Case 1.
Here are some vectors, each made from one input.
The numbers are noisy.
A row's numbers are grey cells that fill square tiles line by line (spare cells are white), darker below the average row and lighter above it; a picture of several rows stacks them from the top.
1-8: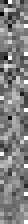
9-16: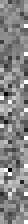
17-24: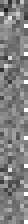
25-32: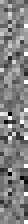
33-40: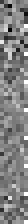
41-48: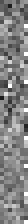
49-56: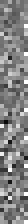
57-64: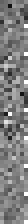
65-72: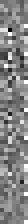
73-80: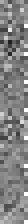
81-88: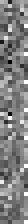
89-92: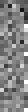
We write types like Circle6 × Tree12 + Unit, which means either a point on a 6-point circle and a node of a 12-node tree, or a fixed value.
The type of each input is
Bool × Tree9 + Line8.
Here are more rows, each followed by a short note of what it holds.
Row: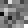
a point on an 8-point line
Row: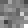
a point on an 8-point line
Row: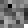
a node of a 9-node tree and a true/false value
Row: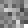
a node of a 9-node tree and a true/false value
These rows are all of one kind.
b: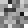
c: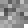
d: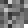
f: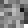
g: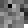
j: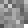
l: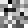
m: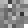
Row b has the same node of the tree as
c and l.
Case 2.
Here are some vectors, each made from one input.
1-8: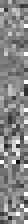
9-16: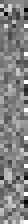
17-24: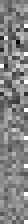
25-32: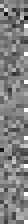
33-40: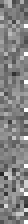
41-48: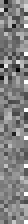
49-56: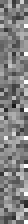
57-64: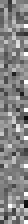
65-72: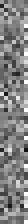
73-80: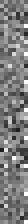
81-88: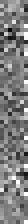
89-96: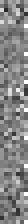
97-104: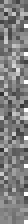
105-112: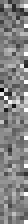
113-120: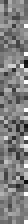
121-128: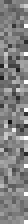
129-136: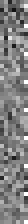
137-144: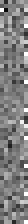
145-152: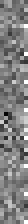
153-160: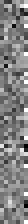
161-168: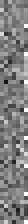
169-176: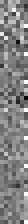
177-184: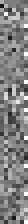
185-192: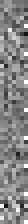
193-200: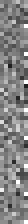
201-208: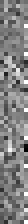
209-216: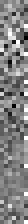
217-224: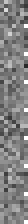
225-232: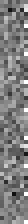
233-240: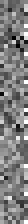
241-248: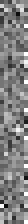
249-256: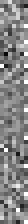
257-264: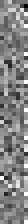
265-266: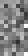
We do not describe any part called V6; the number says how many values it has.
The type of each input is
Bool × Circle5 + V6.
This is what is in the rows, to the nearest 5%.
About 55% of them hold a point on a 5-point circle and a true/false value. The rest hold a value of V6.
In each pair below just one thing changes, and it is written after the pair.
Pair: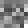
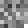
the true/false value
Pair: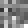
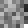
the place on the 5-point circle
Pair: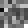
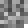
the place on the 5-point circle
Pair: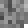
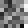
the place on the 5-point circle
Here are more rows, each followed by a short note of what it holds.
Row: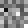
a value of V6
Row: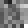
a point on a 5-point circle and a true/false value
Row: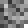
a value of V6
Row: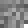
a value of V6
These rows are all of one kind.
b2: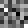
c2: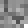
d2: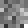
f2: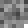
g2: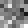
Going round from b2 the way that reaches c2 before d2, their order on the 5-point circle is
b2, g2, c2, f2, d2.
